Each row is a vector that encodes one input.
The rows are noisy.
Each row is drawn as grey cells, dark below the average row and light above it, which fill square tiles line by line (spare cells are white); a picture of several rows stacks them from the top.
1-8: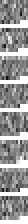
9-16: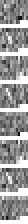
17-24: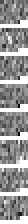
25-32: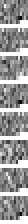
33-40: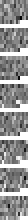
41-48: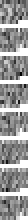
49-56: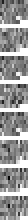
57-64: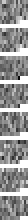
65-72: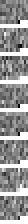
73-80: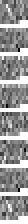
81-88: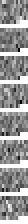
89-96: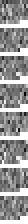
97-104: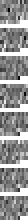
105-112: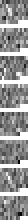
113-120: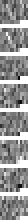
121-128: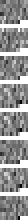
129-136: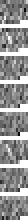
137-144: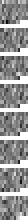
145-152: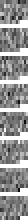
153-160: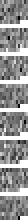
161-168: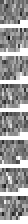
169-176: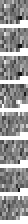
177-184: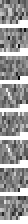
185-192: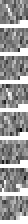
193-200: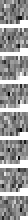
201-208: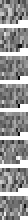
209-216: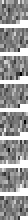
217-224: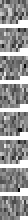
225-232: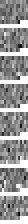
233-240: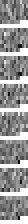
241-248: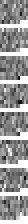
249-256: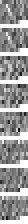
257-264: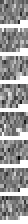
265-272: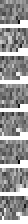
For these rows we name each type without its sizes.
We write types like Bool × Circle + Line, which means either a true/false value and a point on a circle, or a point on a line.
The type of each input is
Bool × Line.
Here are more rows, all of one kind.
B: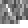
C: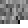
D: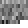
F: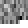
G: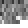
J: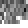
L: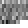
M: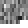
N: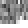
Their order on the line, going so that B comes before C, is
B, F, M, N, L, D, C, G, J.
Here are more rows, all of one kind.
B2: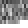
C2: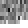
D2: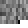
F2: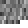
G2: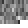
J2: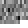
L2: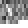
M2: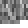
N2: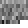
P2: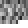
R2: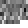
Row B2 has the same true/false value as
C2, G2, L2 and P2.
